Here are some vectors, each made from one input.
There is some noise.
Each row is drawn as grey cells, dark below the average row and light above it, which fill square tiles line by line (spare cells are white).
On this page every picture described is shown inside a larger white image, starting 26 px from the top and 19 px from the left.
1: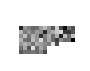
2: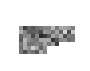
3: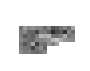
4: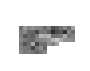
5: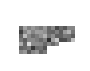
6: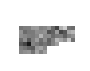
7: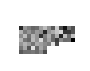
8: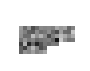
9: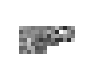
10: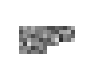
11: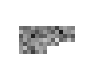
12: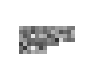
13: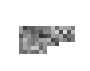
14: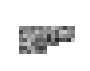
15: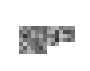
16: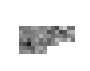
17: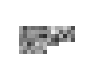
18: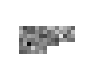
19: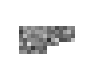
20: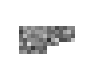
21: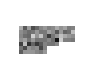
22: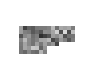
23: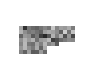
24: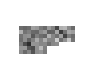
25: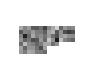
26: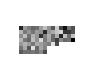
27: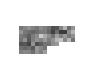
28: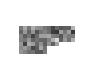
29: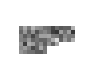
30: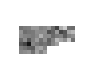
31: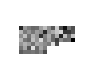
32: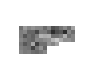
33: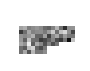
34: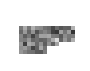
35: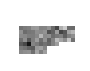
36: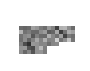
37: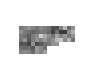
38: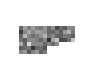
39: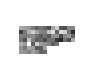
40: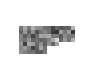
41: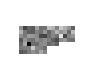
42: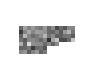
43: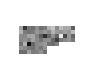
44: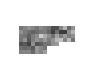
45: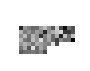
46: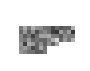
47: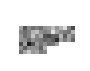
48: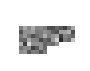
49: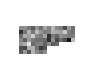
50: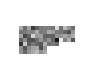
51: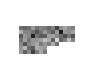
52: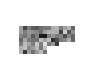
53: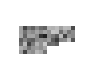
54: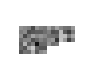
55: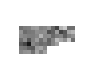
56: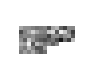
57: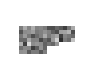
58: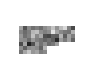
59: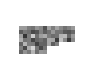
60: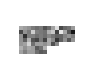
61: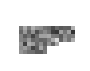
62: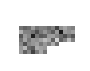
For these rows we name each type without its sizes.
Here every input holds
a list of points on a line.
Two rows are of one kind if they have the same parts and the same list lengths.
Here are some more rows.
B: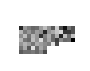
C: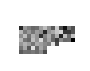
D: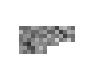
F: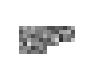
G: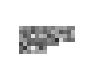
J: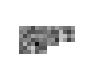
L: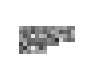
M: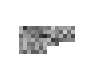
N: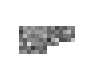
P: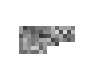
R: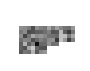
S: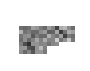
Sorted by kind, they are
B, C
D, F, N, S
G, J, L, M, P, R

